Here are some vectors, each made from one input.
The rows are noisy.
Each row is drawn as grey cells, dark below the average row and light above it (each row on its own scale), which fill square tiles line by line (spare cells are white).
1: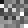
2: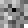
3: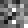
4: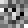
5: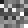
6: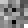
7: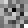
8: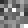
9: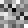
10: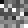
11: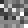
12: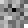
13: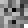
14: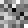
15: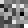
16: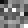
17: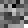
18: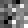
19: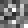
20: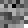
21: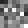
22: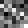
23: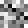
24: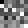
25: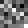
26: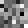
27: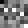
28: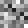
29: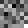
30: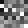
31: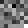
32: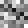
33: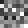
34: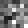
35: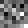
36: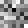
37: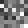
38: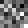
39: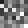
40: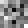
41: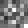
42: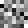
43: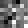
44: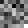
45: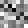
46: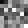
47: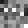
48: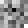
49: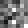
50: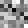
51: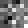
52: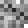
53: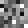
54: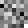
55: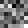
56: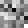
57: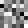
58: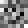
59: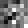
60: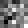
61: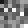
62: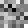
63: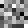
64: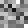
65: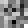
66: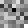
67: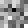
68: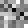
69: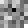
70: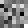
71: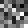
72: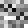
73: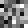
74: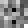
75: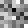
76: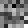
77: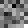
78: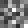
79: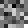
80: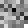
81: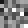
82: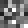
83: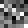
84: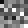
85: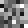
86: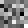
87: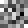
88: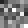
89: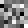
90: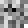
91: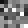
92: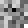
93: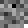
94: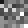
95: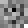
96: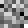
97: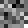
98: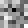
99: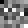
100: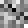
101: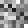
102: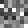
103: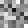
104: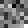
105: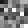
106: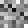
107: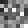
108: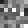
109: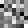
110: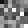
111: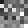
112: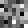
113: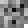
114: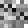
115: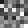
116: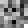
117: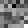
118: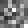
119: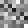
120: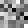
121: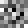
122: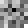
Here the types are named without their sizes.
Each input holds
a point on a line and a true/false value.
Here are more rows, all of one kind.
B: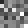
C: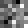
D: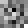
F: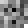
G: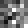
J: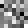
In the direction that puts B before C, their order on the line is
D, F, B, J, G, C.
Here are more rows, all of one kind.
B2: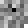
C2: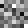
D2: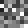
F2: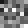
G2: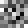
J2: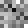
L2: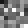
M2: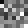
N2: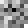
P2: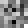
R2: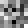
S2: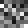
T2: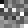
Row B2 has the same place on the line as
D2, M2, N2 and T2.
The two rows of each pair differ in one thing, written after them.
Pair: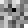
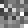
the true/false value
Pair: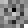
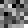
the true/false value
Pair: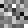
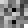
the place on the line
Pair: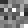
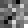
the place on the line
